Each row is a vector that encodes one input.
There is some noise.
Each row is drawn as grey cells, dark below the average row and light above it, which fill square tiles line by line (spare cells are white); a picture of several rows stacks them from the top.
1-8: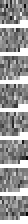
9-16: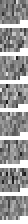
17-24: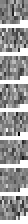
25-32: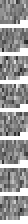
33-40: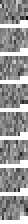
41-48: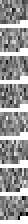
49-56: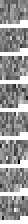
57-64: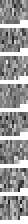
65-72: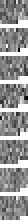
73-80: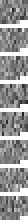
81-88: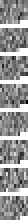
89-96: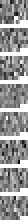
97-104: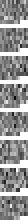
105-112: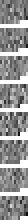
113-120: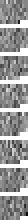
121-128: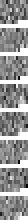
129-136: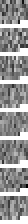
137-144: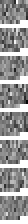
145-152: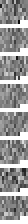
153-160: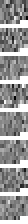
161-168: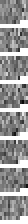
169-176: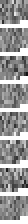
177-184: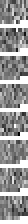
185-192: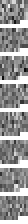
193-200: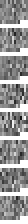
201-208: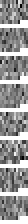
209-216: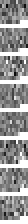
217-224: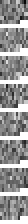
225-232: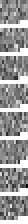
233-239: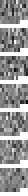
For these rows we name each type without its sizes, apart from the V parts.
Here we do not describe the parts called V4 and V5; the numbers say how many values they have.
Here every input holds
either a point on a line, or three true/false values, or a value of V4 and a value of V5.
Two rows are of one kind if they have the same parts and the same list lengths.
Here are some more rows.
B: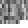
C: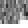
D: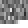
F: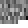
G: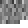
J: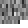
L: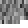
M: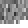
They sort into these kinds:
B, M
C, D, F, J, L
G

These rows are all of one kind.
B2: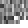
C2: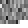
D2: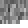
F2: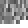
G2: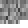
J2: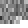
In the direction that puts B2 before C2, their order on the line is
J2, B2, F2, D2, G2, C2.
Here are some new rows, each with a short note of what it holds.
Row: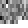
a point on a line
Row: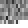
a point on a line
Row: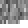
a point on a line
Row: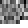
three true/false values
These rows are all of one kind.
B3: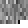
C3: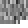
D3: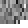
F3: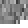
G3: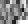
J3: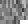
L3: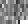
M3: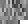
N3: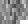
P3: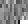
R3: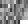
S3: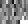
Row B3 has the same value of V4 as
C3 and M3.
